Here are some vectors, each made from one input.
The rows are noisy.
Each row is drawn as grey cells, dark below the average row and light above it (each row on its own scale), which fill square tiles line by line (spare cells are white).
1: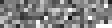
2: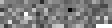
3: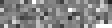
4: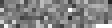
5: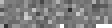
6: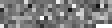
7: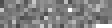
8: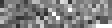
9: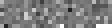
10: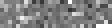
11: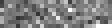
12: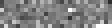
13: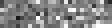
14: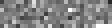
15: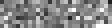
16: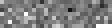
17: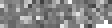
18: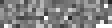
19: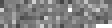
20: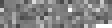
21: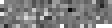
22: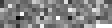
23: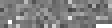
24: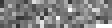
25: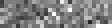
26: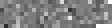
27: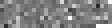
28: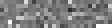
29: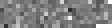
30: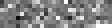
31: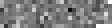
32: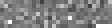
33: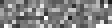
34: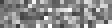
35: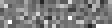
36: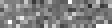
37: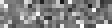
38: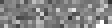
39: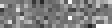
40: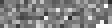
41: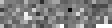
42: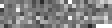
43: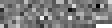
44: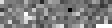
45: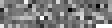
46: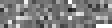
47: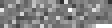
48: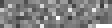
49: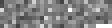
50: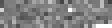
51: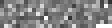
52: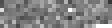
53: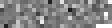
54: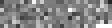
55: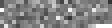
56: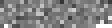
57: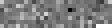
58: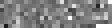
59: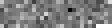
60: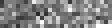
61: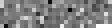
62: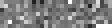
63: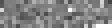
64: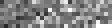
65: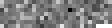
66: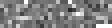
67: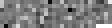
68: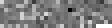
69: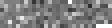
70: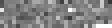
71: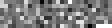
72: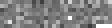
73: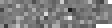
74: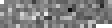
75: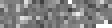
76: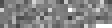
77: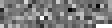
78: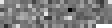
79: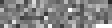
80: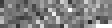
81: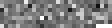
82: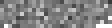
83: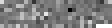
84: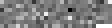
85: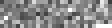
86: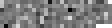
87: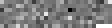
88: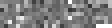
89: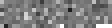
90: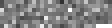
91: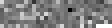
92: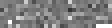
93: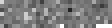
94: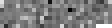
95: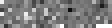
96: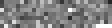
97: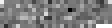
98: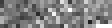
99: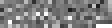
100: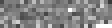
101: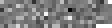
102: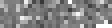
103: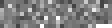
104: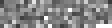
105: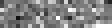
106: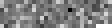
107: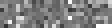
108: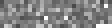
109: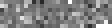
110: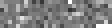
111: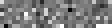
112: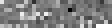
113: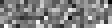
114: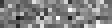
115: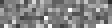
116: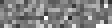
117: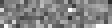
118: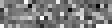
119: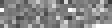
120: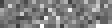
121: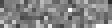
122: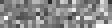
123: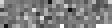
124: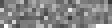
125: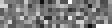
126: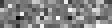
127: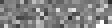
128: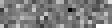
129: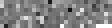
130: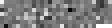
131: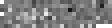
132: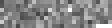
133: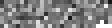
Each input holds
either a point on a 4-point line and a point on a 6-point line, or a point on a 10-point line.
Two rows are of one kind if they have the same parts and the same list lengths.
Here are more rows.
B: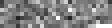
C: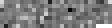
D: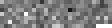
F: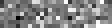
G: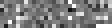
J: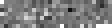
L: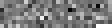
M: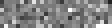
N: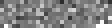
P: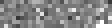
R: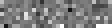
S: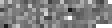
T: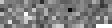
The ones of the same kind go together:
B, F, M, N, P
C, D, G, J, L, R, S, T

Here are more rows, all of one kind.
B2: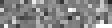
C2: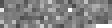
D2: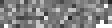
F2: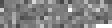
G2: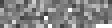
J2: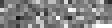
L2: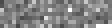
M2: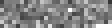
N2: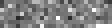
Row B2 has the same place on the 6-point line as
D2, F2 and N2.
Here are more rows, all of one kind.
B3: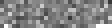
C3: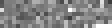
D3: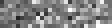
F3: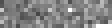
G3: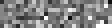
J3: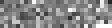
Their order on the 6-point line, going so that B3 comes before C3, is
B3, F3, C3, J3, D3, G3.
